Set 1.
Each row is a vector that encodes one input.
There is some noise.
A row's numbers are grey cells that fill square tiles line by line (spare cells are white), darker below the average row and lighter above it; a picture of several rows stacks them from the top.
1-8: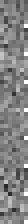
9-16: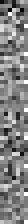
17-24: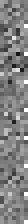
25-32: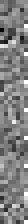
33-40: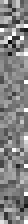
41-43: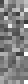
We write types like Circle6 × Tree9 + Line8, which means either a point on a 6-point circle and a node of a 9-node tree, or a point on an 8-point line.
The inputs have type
Line3 × Line5.
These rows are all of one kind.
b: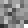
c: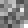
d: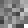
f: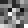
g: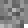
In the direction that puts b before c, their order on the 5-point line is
b, d, g, f, c.
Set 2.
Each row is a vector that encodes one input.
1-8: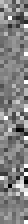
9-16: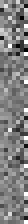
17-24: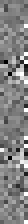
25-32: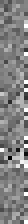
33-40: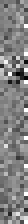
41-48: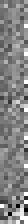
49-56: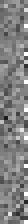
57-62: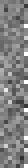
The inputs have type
Line12.
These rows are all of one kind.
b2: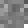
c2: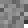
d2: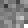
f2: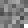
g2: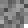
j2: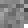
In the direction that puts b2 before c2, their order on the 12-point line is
b2, j2, c2, d2, g2, f2.
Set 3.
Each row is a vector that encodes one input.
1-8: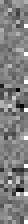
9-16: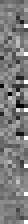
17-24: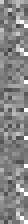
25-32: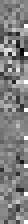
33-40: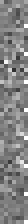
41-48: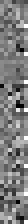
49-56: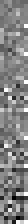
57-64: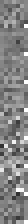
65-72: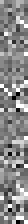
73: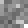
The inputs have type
Bool × Bool × Bool + Unit.
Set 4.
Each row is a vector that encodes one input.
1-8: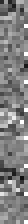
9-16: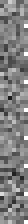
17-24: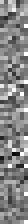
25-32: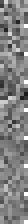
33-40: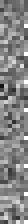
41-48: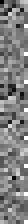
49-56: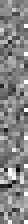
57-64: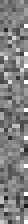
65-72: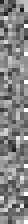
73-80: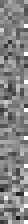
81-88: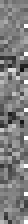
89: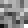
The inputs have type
Line4 × Line5.
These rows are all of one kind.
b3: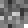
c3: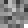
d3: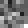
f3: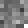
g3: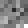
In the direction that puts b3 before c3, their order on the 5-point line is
f3, g3, b3, d3, c3.
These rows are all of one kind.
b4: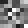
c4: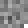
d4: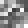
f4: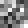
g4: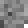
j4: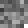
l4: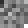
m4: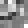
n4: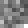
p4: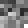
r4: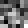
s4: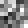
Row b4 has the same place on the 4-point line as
c4, d4, m4 and p4.
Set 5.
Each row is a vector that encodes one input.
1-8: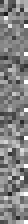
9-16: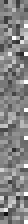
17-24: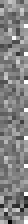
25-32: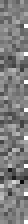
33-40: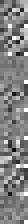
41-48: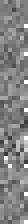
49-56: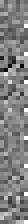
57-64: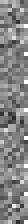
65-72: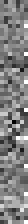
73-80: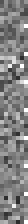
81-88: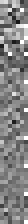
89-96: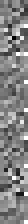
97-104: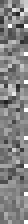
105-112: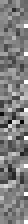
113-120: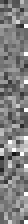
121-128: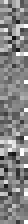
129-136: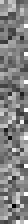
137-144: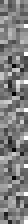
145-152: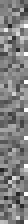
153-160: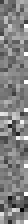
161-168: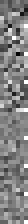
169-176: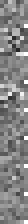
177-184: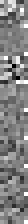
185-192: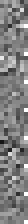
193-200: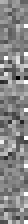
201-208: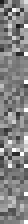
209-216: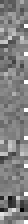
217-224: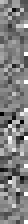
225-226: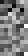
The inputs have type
Line5.
